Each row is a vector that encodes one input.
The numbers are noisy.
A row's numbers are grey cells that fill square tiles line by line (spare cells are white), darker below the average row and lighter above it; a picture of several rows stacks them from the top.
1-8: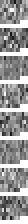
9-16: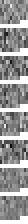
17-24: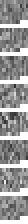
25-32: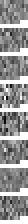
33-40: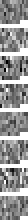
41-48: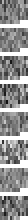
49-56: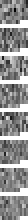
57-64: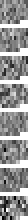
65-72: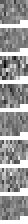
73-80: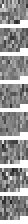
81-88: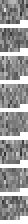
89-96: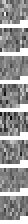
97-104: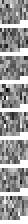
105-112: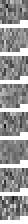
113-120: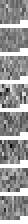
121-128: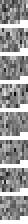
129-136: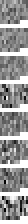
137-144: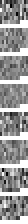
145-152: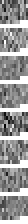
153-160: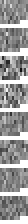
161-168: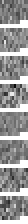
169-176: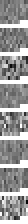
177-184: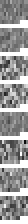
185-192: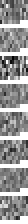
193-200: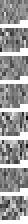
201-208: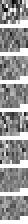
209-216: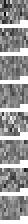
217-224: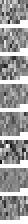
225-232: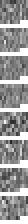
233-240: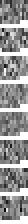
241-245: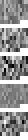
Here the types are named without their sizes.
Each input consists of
either a point on a circle and a true/false value, or a node of a tree, or a list of points on a line.
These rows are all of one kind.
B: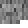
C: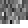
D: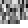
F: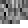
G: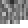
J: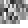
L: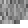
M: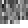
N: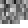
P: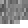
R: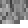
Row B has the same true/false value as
F and N.
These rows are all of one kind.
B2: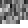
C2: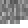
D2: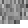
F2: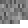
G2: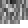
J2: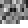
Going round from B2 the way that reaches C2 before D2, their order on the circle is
B2, F2, G2, J2, C2, D2.
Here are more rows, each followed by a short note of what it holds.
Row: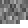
a list of two items
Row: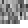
a list of two items
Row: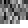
the empty list
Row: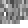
a node of a tree
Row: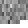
a node of a tree
